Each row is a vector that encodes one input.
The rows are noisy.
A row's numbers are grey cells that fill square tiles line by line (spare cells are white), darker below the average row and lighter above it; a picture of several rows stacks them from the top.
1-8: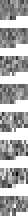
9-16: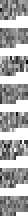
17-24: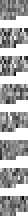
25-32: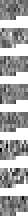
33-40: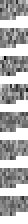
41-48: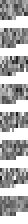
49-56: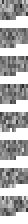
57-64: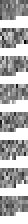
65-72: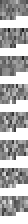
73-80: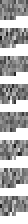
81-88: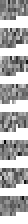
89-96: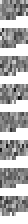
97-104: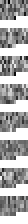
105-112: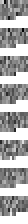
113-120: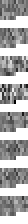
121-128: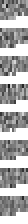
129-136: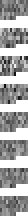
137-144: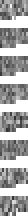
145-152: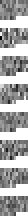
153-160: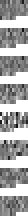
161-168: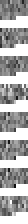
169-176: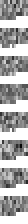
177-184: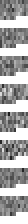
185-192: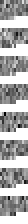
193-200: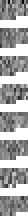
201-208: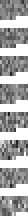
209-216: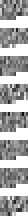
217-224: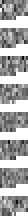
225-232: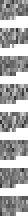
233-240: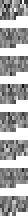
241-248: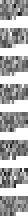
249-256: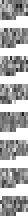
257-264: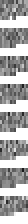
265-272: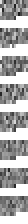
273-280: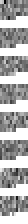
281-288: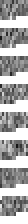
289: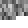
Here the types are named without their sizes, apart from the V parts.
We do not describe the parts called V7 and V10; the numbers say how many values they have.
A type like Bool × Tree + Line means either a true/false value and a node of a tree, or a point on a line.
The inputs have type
Bool × Circle + Line × Line × V7 + Unit + V10 × V10.
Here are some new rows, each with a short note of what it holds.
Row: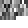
a fixed value
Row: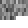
two values of V10
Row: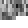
a point on a circle and a true/false value
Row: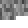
two values of V10
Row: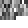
a fixed value
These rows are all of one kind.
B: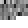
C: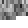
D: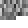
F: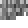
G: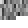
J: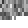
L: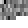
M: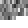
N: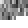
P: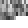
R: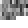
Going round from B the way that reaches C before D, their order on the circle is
B, J, M, N, R, P, C, F, D, G, L.
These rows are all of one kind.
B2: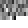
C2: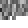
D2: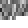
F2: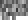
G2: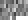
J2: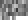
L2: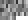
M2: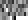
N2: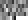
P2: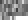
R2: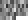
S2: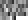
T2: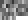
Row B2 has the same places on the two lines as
F2, N2, R2 and T2.
